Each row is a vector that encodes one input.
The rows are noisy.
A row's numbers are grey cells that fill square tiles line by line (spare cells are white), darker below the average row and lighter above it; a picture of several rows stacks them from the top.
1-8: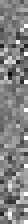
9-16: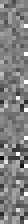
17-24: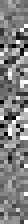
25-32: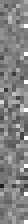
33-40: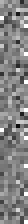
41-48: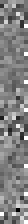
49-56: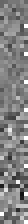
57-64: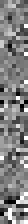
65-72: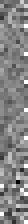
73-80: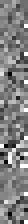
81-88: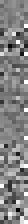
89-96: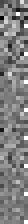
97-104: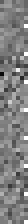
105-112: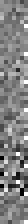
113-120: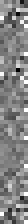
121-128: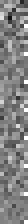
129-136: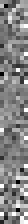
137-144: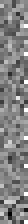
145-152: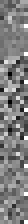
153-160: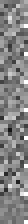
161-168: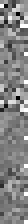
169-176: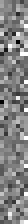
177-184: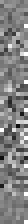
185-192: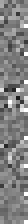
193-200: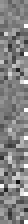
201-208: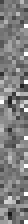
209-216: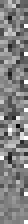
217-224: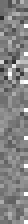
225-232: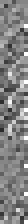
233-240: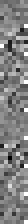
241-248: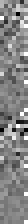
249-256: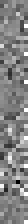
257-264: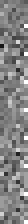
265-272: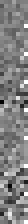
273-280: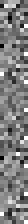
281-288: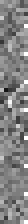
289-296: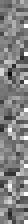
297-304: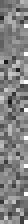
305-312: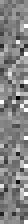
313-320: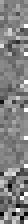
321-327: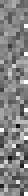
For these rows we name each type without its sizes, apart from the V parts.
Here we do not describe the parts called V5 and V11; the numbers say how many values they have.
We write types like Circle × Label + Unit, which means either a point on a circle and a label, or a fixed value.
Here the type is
Line × (Line + V5) + V11.
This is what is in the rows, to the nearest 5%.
About 80% of them hold a point on a line, together with either a point on a line, or a value of V5. The rest hold a value of V11.
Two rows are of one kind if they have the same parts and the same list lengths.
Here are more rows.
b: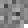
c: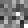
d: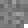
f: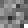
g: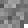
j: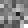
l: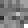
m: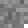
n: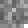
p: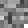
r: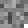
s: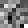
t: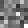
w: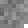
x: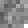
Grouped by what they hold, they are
b, f, j, n, t
c, d, g, l, m, p, r, w, x
s

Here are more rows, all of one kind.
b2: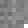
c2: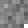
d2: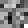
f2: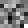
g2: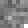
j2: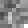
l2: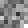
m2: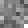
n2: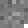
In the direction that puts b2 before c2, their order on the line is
j2, b2, d2, l2, f2, n2, g2, m2, c2.
